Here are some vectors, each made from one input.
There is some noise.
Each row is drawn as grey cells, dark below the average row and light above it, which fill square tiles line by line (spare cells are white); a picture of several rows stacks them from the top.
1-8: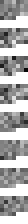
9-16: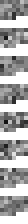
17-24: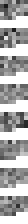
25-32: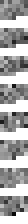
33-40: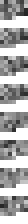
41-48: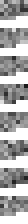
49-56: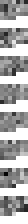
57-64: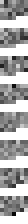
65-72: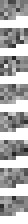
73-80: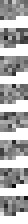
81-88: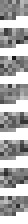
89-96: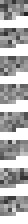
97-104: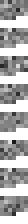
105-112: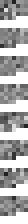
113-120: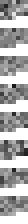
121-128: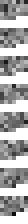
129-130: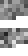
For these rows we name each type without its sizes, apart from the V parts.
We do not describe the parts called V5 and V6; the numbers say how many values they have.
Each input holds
a value of V5, together with either a point on a line and a true/false value, or a value of V6.
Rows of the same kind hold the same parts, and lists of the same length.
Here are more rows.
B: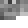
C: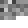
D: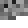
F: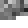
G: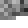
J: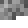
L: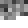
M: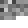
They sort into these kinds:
B, C, F, G, J, M
D, L

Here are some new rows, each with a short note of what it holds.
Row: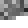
a value of V5 and a value of V6
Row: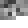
a point on a line, a true/false value and a value of V5
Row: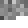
a value of V5 and a value of V6
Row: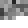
a value of V5 and a value of V6
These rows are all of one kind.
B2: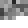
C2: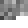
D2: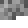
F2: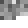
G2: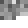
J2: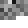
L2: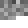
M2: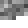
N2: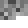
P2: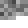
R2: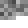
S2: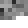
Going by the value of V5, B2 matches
J2 and S2.
